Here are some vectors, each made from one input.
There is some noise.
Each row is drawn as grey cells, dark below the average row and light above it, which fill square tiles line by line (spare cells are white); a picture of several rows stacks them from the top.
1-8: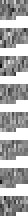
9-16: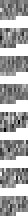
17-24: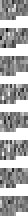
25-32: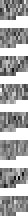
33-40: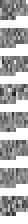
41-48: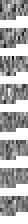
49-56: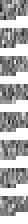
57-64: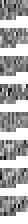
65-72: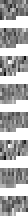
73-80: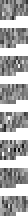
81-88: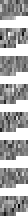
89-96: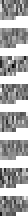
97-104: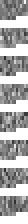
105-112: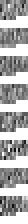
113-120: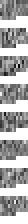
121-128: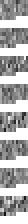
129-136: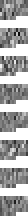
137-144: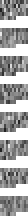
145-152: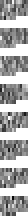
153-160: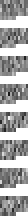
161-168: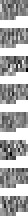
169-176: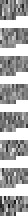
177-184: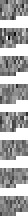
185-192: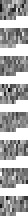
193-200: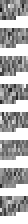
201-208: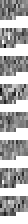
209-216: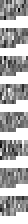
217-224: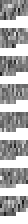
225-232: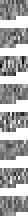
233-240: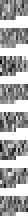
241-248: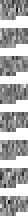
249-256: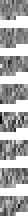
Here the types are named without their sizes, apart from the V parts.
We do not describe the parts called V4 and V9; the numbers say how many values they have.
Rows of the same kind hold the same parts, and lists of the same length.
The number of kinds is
3.
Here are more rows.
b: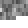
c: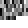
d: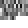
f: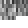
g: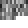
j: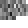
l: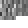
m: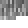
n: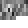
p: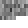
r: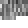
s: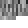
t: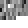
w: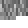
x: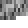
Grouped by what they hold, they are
b, c, f, l, m, p, r, s, w
d, j
g, n, t, x

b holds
a true/false value, a value of V4 and a value of V9.
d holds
a true/false value.
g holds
a point on a line.
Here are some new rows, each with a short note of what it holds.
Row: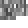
a true/false value
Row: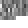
a true/false value, a value of V4 and a value of V9
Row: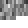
a point on a line
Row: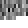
a true/false value, a value of V4 and a value of V9
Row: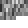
a point on a line
